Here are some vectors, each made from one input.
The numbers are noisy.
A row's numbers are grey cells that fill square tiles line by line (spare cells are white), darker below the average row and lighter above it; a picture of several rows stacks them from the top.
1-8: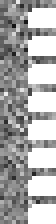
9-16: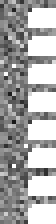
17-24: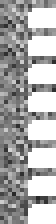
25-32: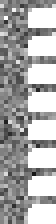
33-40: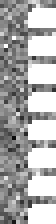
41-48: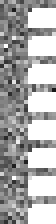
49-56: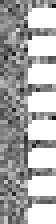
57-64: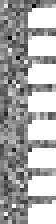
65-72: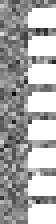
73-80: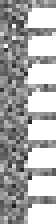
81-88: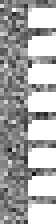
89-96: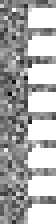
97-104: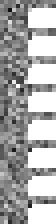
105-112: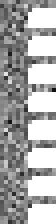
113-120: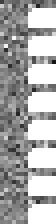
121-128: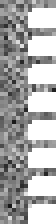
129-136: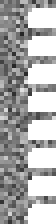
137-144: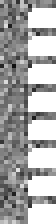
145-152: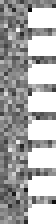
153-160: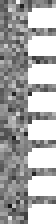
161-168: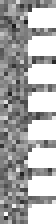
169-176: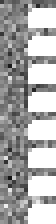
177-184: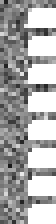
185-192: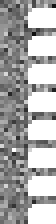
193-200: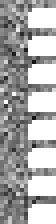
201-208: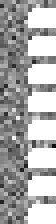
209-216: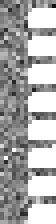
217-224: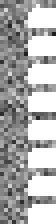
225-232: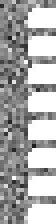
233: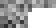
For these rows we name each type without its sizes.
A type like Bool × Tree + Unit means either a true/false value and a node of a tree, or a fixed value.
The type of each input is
Bool × Bool × Bool × Bool + Label × (Tree + Unit).
